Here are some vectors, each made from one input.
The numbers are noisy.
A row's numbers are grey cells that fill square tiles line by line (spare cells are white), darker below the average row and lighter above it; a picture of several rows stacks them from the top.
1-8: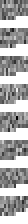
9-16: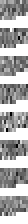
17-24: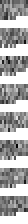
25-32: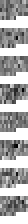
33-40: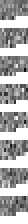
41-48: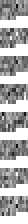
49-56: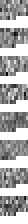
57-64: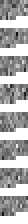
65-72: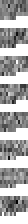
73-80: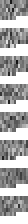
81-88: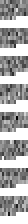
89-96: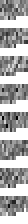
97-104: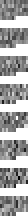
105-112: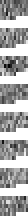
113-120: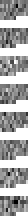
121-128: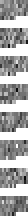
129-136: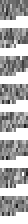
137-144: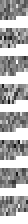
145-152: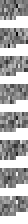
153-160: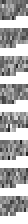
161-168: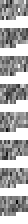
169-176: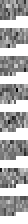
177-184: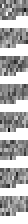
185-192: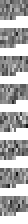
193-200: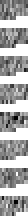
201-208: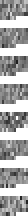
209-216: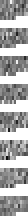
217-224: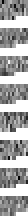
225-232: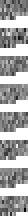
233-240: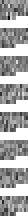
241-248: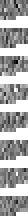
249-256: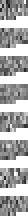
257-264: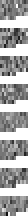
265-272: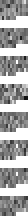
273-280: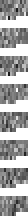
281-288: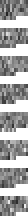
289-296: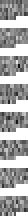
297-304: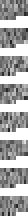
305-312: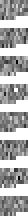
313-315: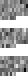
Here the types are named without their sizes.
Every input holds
a label, together with a list of points on a circle.
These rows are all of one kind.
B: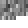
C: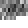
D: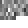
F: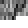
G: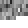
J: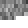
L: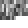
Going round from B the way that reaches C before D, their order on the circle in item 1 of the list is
B, G, C, F, J, L, D.
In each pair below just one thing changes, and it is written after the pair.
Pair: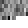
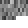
the label
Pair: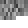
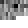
the label
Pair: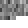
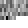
the place on the circle in item 1 of the list
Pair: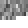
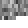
the place on the circle in item 1 of the list
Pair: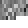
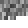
the label
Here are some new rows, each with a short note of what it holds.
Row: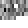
a label, together with the empty list
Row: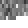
a label, together with the empty list
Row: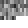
a label, together with a list of two items
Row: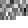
a label, together with a list of three items
